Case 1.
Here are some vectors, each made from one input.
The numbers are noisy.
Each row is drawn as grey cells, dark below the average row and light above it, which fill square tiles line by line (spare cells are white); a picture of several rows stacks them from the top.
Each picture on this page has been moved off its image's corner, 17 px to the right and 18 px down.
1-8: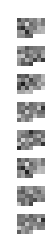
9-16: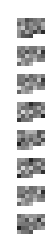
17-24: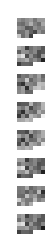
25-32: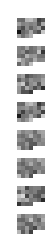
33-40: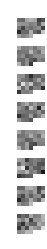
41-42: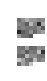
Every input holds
a point on a 9-point circle.
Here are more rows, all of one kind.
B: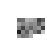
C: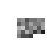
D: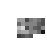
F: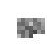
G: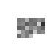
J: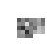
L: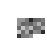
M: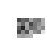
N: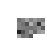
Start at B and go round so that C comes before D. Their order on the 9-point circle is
B, N, F, C, D, L, G, J, M.
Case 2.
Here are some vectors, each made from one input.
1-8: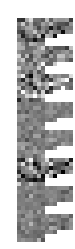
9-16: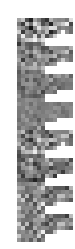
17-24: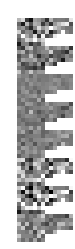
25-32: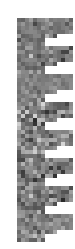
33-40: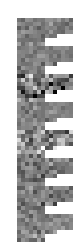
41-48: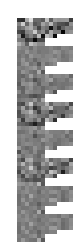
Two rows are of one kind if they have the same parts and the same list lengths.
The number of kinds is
2.
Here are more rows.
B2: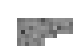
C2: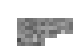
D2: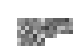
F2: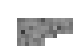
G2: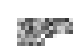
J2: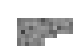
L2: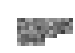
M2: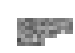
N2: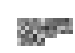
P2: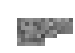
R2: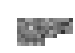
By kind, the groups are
B2, C2, F2, J2, L2, M2, P2, R2
D2, G2, N2

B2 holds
a node of an 8-node tree.
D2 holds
a fixed value.
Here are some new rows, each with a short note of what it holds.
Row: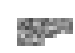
a node of an 8-node tree
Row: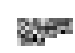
a fixed value
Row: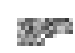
a fixed value
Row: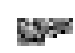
a node of an 8-node tree
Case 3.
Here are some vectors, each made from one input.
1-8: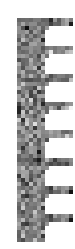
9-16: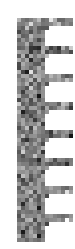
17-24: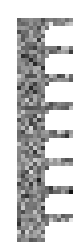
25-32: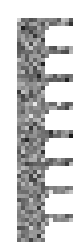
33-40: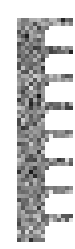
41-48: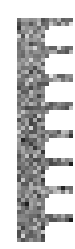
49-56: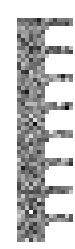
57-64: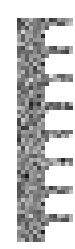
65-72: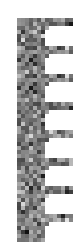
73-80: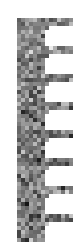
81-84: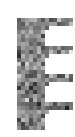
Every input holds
a point on a 14-point circle.
